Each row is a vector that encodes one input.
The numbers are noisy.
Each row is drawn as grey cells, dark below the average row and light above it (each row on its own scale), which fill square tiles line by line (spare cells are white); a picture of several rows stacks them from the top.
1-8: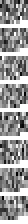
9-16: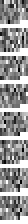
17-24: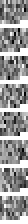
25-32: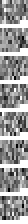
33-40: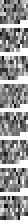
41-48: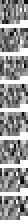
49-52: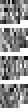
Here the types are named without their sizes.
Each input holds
a point on each of two lines.
